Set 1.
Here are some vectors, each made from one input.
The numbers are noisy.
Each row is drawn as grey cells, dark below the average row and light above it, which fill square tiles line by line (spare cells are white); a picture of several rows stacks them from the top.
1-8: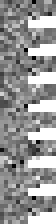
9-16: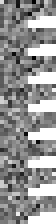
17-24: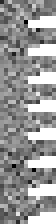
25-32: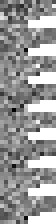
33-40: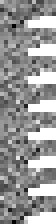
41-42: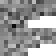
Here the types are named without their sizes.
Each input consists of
a label.
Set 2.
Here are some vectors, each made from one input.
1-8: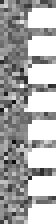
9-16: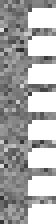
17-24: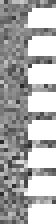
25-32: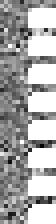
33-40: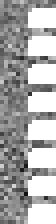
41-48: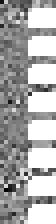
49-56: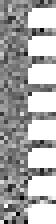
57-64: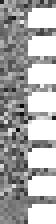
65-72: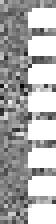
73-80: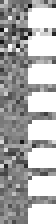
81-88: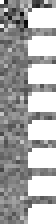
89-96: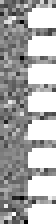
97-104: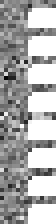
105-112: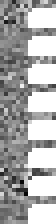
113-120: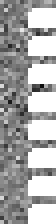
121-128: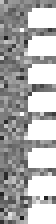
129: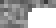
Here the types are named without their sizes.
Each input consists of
either a fixed value, or five true/false values.
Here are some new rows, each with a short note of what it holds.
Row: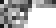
five true/false values
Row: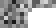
a fixed value
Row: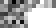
a fixed value
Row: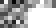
a fixed value
